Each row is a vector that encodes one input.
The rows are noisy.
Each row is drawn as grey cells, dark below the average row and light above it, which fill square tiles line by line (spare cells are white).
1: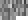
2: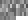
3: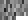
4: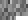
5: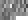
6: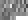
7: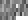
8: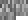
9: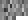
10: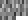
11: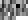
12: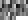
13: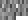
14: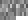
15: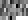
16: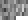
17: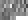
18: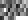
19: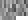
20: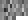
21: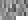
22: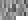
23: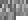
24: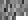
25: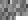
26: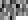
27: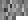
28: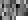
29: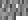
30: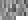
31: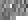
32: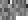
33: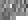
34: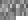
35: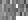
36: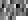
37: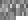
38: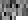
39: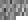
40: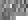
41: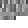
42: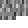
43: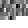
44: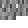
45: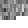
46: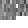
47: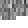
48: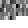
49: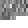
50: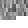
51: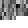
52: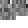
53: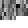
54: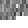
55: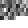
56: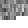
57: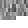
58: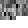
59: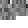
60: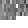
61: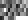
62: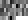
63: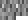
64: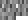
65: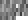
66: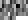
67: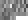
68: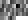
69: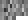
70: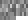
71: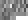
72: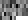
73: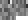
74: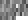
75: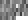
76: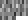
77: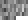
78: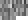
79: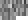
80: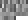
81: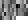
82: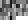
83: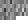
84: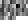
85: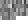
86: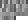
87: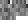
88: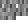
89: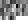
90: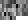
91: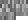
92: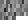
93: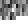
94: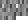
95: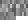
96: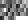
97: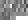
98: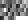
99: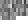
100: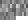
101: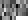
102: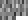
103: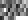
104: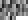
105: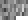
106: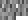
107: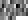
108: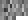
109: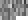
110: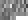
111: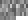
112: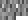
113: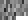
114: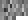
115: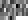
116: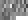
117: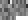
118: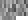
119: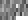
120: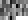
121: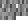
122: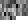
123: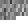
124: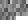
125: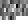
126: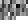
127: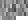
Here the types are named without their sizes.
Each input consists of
either four true/false values, or a list of points on a line.
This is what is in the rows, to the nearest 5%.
About 70% of them hold four true/false values. The rest are lists of points on a line.
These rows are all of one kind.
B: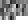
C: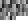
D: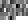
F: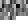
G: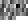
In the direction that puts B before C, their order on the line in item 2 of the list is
G, D, B, F, C.
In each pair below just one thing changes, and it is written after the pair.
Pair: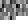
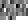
the place on the line in item 2 of the list
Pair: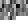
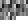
the place on the line in item 2 of the list
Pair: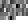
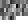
the place on the line in item 1 of the list
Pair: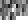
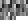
the place on the line in item 1 of the list
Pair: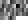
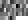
the place on the line in item 1 of the list
